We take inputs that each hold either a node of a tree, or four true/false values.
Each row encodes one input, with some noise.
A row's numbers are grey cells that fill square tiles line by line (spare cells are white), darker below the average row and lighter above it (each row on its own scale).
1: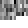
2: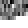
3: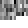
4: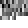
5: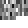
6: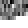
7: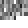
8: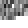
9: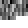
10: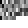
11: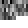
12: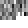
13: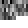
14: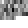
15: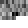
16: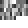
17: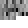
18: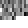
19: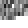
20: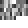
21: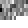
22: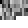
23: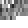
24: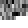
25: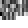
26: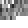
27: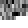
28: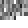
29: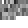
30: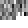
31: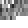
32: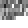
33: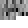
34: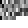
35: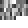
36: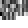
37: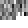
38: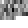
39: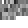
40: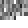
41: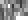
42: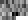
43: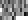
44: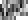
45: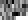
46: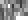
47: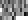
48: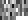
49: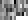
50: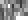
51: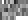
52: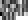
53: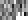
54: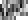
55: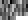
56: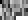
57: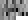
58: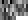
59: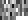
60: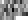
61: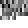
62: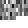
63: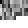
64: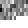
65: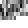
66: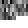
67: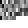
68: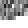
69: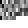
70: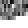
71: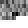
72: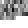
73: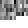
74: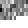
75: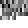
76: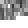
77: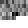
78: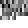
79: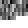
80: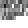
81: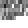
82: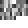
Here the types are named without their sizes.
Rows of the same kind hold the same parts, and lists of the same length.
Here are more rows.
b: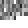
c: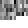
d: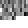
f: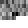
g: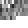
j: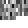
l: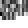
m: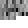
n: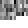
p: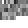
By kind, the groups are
b, c, d, g, j, m, n, p
f, l

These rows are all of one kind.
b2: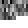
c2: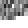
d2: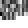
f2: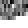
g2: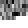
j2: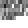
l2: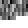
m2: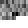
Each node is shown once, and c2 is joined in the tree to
f2 and j2.
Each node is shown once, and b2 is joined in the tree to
l2.
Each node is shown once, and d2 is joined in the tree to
l2.
